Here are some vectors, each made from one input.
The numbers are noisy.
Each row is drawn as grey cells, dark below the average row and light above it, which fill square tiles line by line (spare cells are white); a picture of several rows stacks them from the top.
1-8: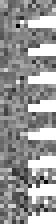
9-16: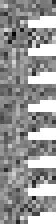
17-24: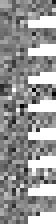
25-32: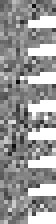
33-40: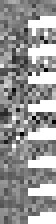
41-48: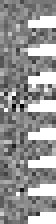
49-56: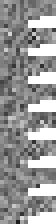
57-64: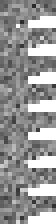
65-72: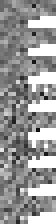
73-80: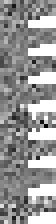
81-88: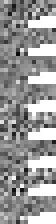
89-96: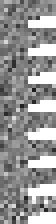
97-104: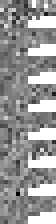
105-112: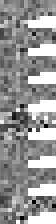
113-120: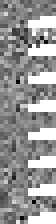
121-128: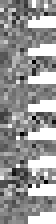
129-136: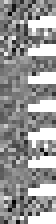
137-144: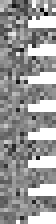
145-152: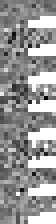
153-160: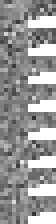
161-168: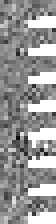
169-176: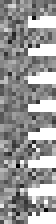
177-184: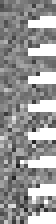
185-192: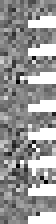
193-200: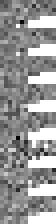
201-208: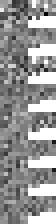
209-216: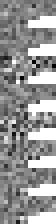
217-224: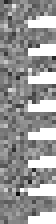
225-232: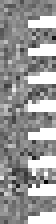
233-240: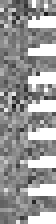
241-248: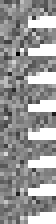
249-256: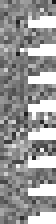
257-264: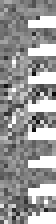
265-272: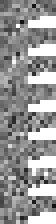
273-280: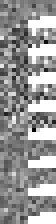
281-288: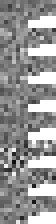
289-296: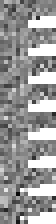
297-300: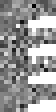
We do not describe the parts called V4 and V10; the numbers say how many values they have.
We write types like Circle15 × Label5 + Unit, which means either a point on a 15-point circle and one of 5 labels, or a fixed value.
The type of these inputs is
Line7 × (Line15 + V10) + V4.
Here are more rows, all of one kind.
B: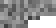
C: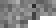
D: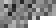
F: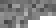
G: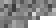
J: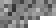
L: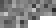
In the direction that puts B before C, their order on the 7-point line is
F, L, B, C, J, G, D.
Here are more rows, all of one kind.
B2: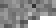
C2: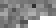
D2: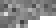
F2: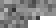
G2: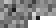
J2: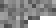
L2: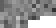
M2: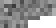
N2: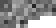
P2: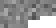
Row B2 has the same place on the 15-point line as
C2 and J2.
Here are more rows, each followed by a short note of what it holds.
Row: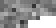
a point on a 7-point line and a point on a 15-point line
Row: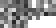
a value of V4
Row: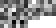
a value of V4
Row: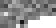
a point on a 7-point line and a point on a 15-point line
